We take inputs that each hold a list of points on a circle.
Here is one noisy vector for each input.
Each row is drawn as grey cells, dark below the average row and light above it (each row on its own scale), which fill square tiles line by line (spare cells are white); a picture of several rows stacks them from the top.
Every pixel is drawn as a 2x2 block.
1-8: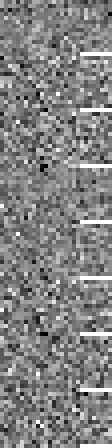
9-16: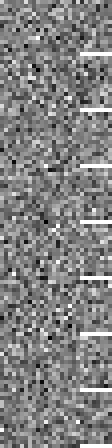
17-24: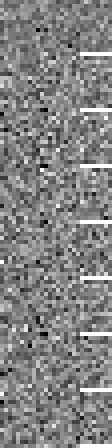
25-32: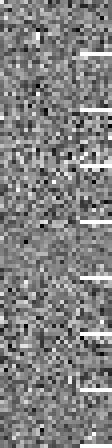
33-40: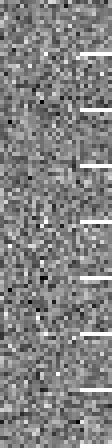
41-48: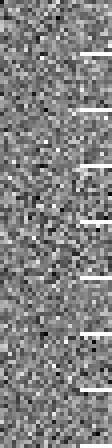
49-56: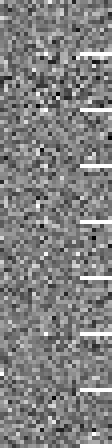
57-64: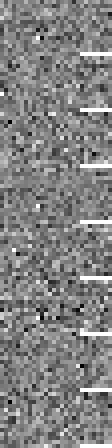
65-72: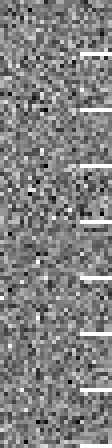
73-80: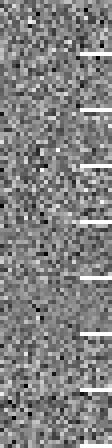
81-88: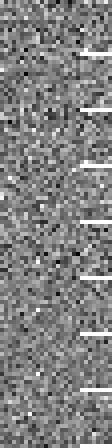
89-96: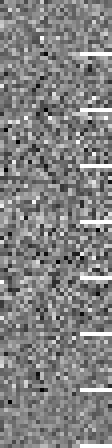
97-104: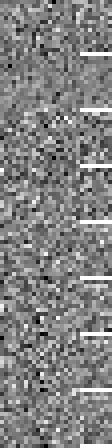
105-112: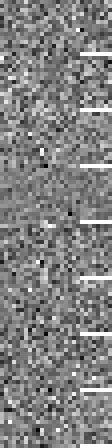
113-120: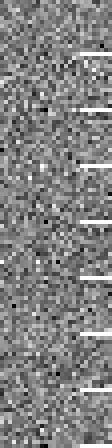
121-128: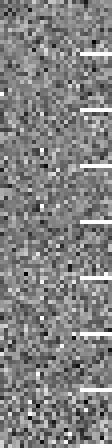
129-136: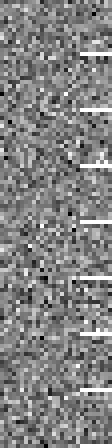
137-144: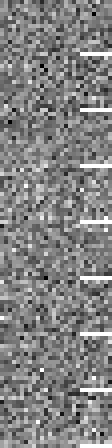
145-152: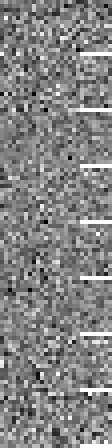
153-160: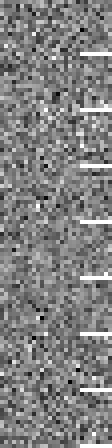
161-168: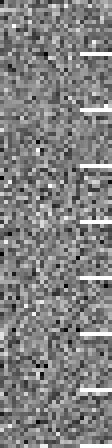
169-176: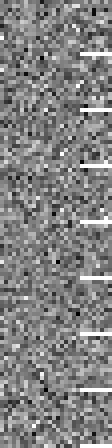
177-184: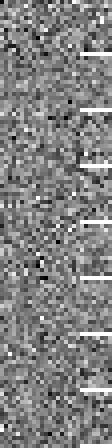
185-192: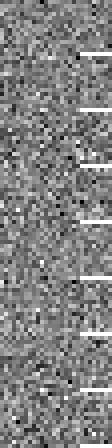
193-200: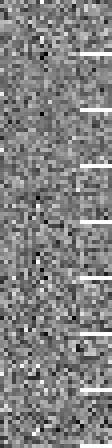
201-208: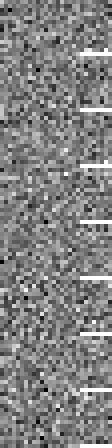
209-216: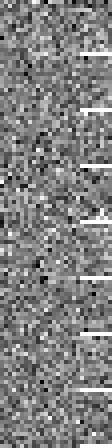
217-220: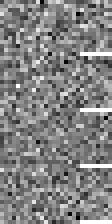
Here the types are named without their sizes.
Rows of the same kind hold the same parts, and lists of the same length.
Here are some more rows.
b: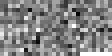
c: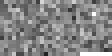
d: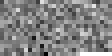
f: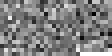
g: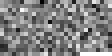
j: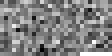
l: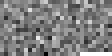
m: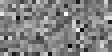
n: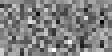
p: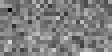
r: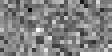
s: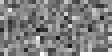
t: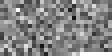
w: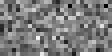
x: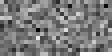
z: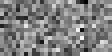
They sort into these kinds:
b, f, g, p, r
c, d, j, l, t
m, s, w, x, z
n

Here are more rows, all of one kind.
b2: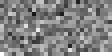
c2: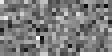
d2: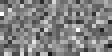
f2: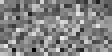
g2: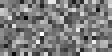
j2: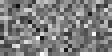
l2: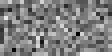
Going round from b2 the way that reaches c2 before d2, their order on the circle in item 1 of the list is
b2, f2, l2, c2, j2, g2, d2.
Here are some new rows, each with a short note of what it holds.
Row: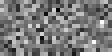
a list of two items
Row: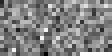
a list of one item
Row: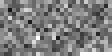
a list of three items
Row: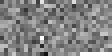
a list of one item
